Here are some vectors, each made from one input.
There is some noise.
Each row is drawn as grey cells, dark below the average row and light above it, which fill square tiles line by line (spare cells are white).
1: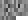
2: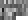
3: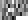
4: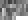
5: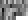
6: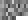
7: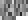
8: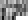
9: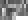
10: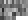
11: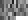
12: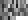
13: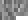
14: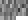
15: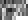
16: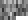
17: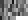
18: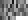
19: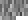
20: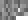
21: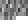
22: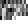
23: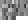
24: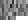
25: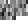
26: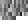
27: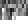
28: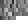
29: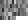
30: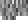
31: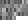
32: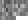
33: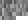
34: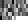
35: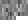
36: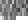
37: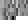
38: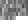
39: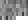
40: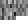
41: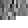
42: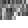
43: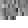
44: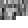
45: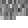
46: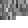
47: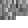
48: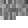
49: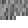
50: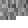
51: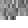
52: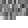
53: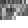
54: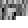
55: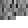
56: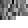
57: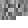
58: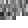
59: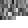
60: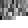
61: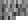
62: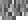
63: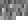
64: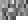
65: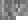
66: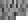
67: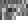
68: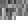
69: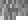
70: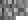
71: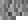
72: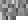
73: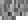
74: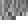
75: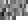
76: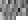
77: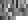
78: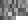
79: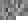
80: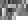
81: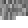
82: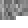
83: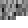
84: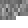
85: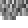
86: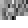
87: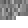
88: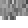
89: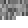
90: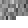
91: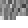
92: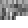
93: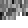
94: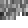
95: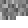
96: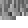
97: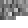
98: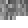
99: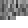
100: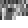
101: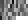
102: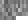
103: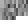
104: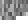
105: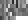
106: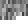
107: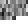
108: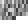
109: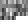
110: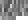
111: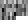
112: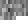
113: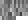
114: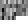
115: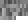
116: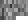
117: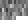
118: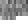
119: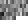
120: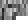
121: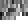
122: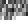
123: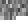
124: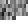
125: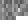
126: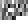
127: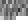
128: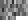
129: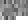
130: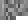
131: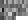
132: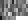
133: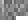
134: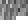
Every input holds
either a point on a 6-point line, or a list of up to two points on a 4-point line.
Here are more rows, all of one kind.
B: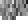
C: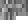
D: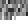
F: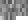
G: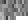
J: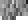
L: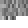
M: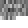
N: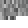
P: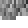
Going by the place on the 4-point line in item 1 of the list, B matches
C, F, J and M.
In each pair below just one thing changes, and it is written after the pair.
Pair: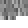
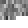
the place on the 4-point line in item 1 of the list
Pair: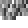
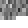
the place on the 4-point line in item 2 of the list
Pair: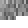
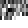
the place on the 4-point line in item 2 of the list
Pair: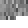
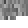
the place on the 4-point line in item 2 of the list
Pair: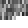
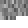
the place on the 4-point line in item 2 of the list
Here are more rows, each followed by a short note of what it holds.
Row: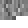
a list of one item
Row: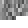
a list of one item
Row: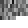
a point on a 6-point line
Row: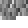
a list of two items
